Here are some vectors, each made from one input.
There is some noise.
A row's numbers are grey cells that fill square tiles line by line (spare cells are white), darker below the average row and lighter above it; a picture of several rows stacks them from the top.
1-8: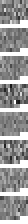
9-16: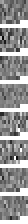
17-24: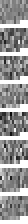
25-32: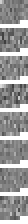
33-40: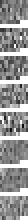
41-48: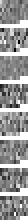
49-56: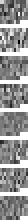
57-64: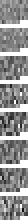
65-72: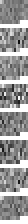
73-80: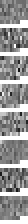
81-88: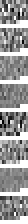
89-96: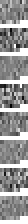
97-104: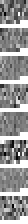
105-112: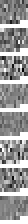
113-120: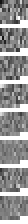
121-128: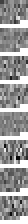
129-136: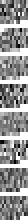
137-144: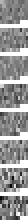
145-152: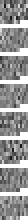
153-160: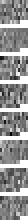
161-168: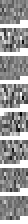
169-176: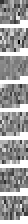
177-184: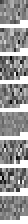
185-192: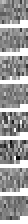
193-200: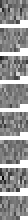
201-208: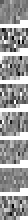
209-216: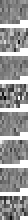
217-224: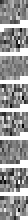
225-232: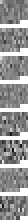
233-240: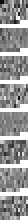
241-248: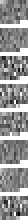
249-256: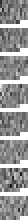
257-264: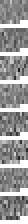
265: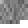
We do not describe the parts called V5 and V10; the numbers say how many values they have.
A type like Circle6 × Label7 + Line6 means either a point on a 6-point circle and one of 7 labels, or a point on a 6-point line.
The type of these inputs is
(Bool × Line7 + Line4) × V10 + V5.
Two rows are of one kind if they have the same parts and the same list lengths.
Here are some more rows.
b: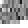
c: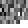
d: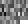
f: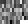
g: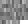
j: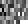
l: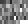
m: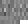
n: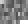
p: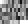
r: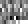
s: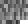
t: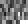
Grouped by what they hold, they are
b, n, p, s, t
c, d, g, j, m
f, l, r

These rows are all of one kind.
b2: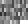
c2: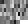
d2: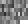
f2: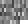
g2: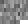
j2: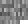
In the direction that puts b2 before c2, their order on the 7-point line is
g2, b2, c2, d2, j2, f2.
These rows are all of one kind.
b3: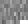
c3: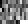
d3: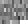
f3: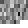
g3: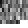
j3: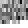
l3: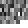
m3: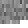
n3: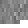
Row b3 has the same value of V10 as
d3 and n3.
